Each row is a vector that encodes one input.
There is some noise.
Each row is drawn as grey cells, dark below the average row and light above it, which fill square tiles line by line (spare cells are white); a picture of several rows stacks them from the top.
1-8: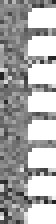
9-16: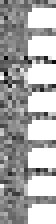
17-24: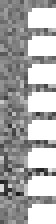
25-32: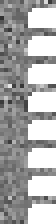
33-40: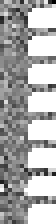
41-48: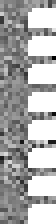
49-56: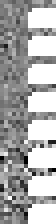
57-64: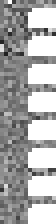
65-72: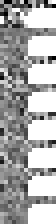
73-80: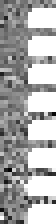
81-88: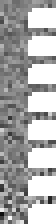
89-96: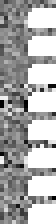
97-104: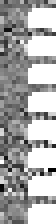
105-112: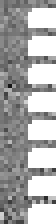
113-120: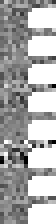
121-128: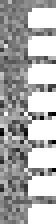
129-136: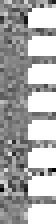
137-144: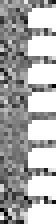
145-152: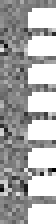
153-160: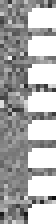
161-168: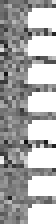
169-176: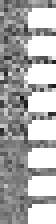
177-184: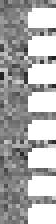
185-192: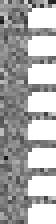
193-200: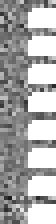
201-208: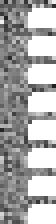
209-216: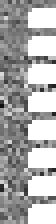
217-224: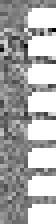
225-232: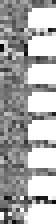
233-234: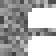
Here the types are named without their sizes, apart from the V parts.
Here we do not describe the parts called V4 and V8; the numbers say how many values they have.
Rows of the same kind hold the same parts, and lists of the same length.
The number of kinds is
2.
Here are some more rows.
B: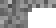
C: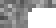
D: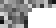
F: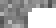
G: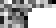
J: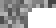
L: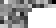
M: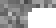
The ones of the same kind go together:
B, D, G, J
C, F, L, M

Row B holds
a point on each of two lines and a value of V8.
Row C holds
a point on a line, a value of V4 and a value of V8.
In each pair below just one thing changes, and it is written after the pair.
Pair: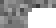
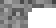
the place on the line
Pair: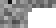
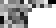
the value of V8
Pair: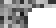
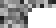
the place on the line
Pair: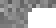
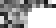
the value of V8
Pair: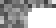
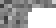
the place on the line
